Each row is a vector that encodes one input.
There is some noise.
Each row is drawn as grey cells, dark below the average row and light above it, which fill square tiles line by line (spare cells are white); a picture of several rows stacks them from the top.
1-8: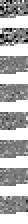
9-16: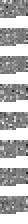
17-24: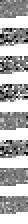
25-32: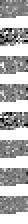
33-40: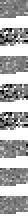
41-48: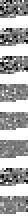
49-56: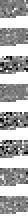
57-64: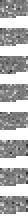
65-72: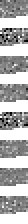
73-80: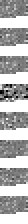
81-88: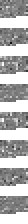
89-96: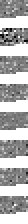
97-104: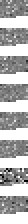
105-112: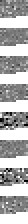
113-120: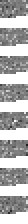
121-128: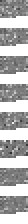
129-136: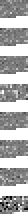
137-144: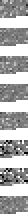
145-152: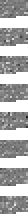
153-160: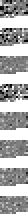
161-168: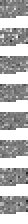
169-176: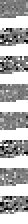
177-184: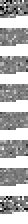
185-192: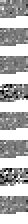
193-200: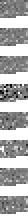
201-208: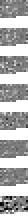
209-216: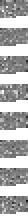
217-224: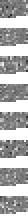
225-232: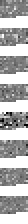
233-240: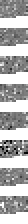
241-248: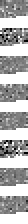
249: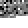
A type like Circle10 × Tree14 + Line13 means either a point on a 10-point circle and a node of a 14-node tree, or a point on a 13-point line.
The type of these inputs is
(Bool × Bool × Bool × Bool + Line6) × Line6 + Label7.
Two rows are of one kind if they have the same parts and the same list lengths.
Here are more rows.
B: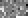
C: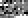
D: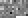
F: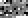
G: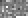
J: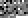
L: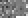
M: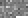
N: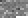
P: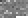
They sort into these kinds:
B, D
C, F, J
G, L, M, N, P

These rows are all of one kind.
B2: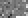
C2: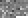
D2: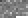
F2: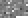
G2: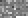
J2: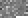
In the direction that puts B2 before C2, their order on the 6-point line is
B2, F2, J2, D2, G2, C2.
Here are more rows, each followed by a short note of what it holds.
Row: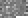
a point on a 6-point line and four true/false values
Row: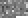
a point on a 6-point line and four true/false values
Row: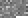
a point on a 6-point line and four true/false values
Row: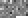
a point on each of two 6-point lines
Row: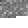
a point on a 6-point line and four true/false values
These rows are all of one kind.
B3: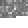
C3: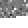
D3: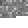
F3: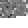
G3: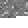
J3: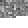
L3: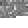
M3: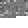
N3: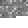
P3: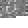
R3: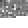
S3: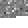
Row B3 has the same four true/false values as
P3, R3 and S3.
